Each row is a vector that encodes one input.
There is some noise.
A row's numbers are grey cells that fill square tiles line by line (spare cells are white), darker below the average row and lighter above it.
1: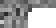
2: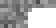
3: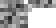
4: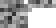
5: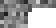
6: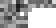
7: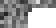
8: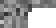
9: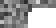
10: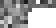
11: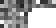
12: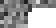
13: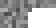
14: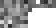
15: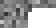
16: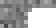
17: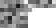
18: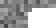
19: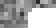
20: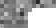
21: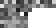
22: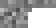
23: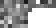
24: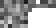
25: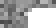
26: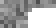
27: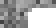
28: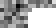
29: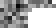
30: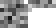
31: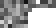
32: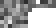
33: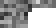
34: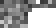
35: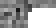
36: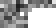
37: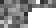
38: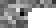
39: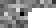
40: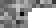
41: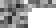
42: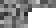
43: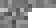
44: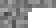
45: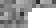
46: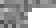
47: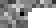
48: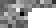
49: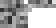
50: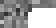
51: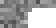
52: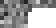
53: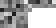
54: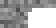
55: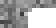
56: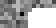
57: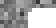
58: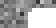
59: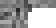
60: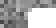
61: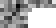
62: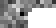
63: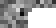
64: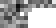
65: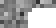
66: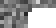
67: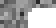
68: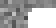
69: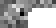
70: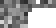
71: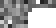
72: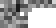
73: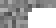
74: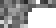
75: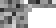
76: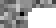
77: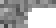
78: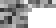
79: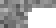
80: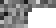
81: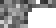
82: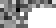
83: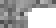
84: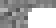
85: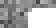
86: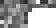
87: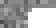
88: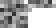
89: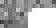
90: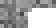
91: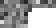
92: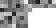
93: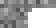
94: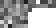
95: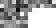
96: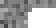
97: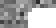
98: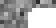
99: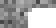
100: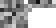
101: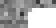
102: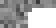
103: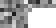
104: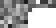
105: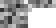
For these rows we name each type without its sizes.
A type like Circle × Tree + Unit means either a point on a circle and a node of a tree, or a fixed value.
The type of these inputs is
Bool × Line.
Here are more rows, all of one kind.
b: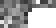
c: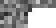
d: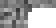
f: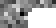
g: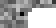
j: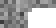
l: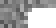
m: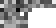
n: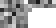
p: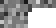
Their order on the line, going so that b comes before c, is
b, p, c, m, d, l, j, n, g, f.
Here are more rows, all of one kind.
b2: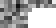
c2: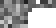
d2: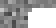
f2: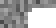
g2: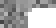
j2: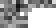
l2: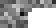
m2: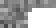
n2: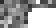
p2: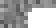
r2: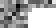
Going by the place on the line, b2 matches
f2, m2, p2 and r2.
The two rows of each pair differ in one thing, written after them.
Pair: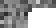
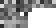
the true/false value
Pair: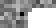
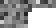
the place on the line
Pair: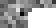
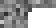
the place on the line
